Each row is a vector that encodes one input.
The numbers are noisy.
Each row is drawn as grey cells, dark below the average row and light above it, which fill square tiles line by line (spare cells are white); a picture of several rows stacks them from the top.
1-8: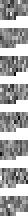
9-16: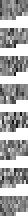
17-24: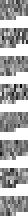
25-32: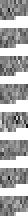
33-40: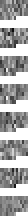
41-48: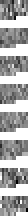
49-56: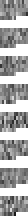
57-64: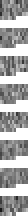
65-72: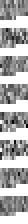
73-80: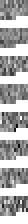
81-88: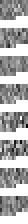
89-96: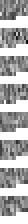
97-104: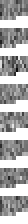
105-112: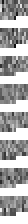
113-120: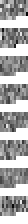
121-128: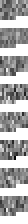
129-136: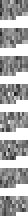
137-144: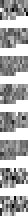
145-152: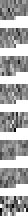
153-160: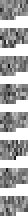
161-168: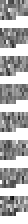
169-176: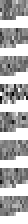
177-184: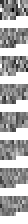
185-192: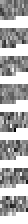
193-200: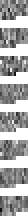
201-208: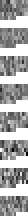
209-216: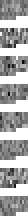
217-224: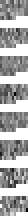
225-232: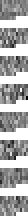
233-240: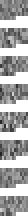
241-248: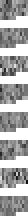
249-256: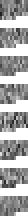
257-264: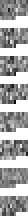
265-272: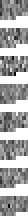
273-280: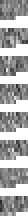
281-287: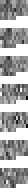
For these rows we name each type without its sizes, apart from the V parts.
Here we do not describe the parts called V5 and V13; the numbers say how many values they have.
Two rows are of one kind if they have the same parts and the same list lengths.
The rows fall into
3 kinds.
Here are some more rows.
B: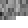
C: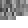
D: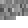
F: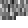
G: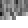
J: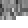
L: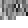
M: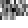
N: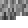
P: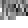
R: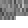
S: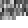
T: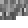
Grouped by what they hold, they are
B, D, F, N, R, T
C, G, J
L, M, P, S

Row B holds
four true/false values, a value of V5 and a value of V13.
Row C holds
a value of V5 and a value of V13.
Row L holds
a point on a line and a value of V5.
